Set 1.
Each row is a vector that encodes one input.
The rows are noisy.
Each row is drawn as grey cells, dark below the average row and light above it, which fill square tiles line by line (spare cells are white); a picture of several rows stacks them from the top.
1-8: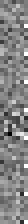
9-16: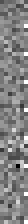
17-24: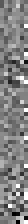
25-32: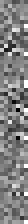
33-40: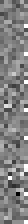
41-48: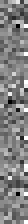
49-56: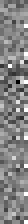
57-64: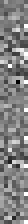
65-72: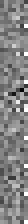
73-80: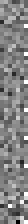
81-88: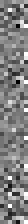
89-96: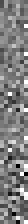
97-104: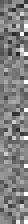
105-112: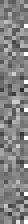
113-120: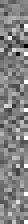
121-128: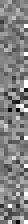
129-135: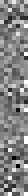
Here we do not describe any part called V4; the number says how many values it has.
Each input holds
either a node of an 8-node tree and a value of V4, or four true/false values.
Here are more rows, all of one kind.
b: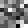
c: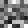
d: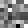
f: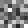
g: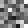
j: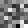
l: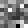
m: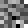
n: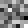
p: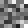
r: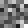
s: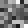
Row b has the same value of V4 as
c, l, n and s.
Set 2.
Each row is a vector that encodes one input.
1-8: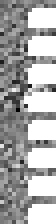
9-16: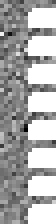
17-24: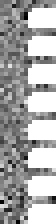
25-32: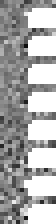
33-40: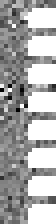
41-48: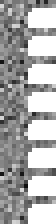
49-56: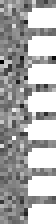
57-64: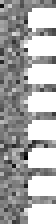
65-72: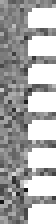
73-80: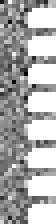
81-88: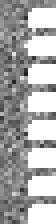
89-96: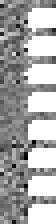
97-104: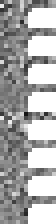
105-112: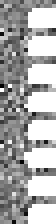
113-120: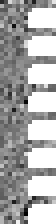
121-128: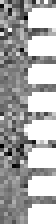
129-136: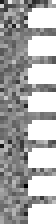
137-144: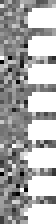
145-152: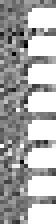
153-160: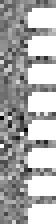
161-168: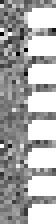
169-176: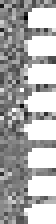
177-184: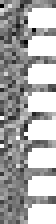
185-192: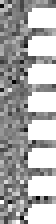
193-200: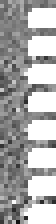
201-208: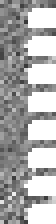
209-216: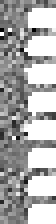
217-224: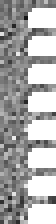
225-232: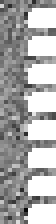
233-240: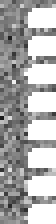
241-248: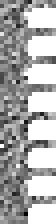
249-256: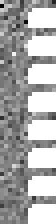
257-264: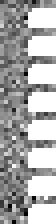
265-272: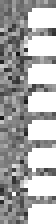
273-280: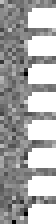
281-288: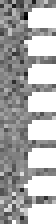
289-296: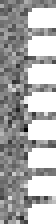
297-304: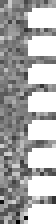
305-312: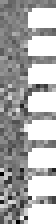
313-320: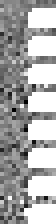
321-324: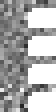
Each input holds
a true/false value, together with either a point on a 6-point circle, or a point on a 4-point line.
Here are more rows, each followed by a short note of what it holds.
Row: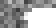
a point on a 6-point circle and a true/false value
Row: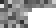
a point on a 6-point circle and a true/false value
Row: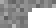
a point on a 4-point line and a true/false value
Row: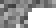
a point on a 6-point circle and a true/false value
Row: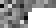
a point on a 4-point line and a true/false value
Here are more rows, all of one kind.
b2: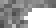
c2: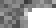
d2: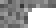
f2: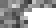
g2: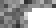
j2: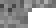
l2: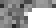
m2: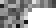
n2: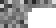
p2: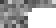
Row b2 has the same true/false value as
d2, j2 and m2.
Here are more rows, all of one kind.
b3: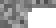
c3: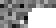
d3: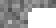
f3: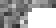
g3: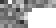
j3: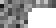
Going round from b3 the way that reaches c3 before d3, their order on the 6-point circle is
b3, c3, j3, g3, f3, d3.
